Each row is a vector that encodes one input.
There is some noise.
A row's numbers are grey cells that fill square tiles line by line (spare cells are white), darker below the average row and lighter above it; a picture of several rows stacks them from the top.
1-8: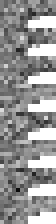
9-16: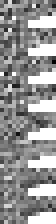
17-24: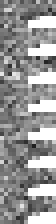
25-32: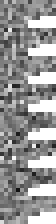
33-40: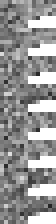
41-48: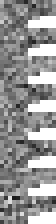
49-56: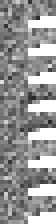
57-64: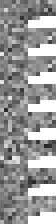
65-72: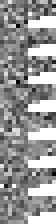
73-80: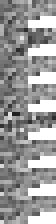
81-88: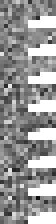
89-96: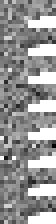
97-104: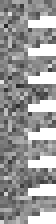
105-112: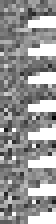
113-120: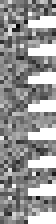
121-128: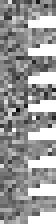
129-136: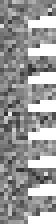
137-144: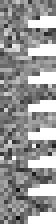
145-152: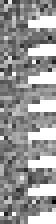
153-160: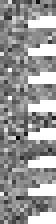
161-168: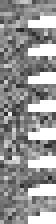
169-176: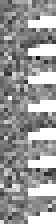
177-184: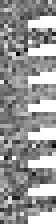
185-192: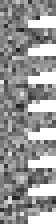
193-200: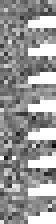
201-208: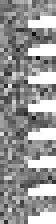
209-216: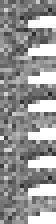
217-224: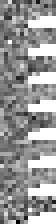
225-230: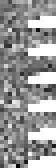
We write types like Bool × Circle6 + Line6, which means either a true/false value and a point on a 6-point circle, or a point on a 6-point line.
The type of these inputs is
Circle10 + Line6 + List2(Line5).
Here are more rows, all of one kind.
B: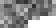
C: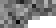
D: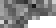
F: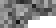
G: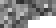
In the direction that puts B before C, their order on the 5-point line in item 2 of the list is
B, G, F, C, D.
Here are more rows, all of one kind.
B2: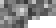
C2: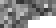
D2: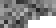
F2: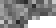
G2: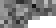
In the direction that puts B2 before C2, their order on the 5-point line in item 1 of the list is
B2, F2, G2, C2, D2.
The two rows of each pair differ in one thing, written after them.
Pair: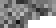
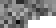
the place on the 5-point line in item 2 of the list
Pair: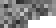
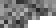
the place on the 5-point line in item 2 of the list
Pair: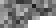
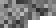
the place on the 5-point line in item 1 of the list
